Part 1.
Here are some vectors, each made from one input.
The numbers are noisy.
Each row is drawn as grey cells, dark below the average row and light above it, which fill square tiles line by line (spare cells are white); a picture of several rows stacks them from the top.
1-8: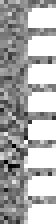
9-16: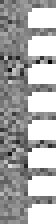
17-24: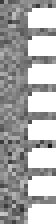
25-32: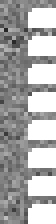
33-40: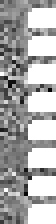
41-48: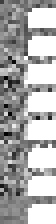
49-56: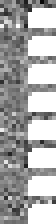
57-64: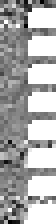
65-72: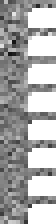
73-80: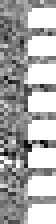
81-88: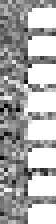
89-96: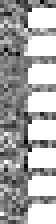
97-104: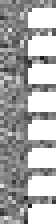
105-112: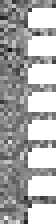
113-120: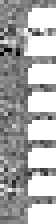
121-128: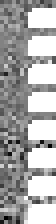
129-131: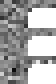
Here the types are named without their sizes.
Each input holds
either a point on a circle, or a fixed value.
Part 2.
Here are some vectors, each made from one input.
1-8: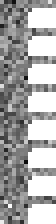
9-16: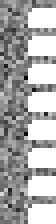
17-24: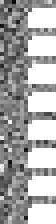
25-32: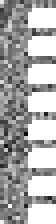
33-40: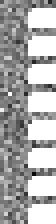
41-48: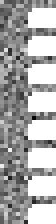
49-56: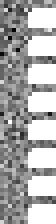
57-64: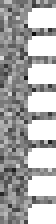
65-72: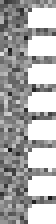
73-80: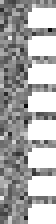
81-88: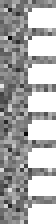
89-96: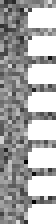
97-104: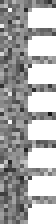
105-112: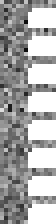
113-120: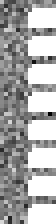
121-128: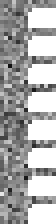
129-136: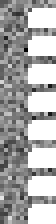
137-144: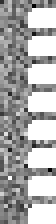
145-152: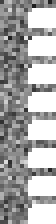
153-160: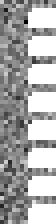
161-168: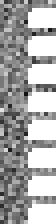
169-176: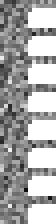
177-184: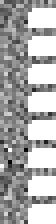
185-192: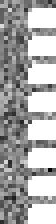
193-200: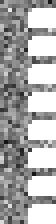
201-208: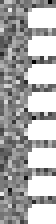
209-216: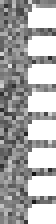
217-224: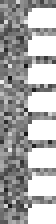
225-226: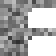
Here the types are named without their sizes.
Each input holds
a point on a line.
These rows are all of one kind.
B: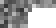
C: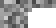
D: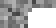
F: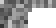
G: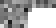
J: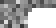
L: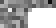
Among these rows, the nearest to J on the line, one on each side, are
G and L.
